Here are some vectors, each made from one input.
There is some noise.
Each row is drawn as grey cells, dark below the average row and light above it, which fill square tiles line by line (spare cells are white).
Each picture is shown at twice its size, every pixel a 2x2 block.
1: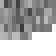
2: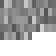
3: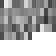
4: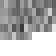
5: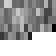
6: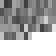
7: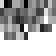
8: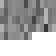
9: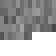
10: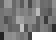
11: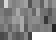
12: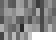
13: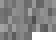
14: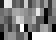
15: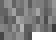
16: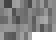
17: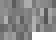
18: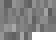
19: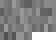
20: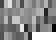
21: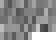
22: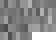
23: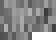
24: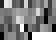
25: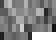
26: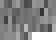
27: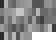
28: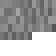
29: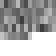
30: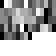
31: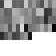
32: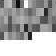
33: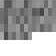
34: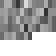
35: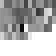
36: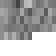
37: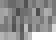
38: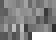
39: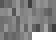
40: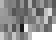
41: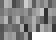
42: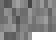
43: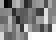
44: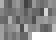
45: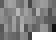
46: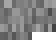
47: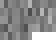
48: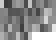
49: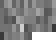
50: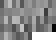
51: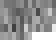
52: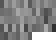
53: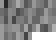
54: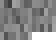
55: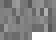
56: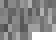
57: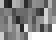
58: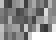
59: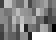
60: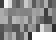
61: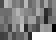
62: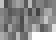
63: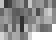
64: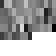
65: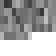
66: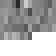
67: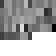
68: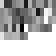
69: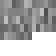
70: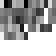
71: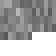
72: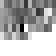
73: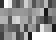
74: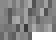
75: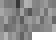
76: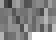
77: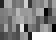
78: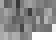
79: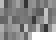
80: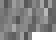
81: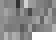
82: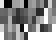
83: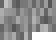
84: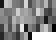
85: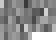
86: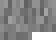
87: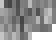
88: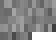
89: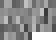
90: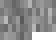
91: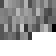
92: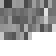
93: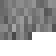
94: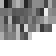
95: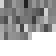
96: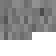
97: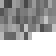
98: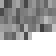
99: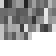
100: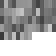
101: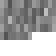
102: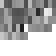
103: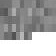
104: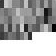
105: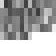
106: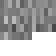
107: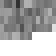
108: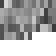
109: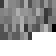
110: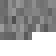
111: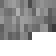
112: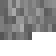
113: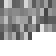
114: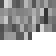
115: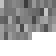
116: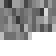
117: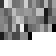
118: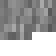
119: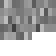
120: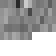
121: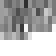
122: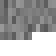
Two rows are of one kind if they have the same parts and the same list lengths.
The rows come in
3 kinds.
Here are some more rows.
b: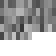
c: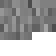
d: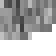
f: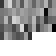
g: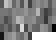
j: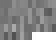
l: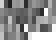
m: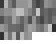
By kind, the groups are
b, m
c, g, j, l
d, f

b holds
a fixed value.
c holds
a node of an 11-node tree and a true/false value.
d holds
a node of a 10-node tree.
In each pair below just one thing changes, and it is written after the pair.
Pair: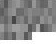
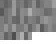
the node of the tree
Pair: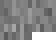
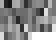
the true/false value
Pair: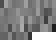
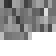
the node of the tree
